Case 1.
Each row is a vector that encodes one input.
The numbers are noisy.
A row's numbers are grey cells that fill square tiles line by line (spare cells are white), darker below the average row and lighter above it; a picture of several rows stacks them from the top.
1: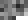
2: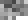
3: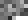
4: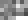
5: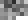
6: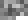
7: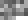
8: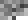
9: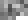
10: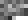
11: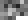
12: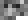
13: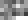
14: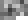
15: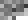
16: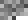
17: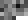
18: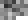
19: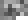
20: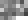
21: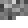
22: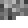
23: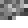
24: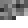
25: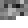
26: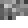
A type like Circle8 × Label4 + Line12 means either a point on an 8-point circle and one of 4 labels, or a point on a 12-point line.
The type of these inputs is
Bool × Bool × Bool.
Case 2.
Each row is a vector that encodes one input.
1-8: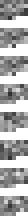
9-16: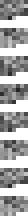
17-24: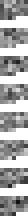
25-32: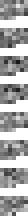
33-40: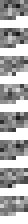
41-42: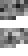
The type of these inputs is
Bool × Bool × Bool.
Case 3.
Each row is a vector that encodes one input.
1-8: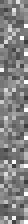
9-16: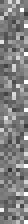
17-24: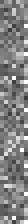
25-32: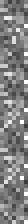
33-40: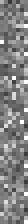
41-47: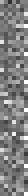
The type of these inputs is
Bool × Bool × Bool.
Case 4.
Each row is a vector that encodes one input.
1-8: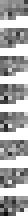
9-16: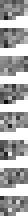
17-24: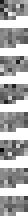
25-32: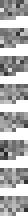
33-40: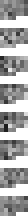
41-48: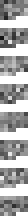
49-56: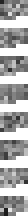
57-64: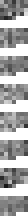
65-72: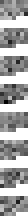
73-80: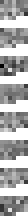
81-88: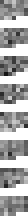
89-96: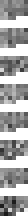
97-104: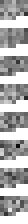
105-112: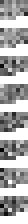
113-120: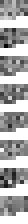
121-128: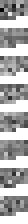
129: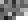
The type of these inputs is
Bool × Bool × Bool × Bool.
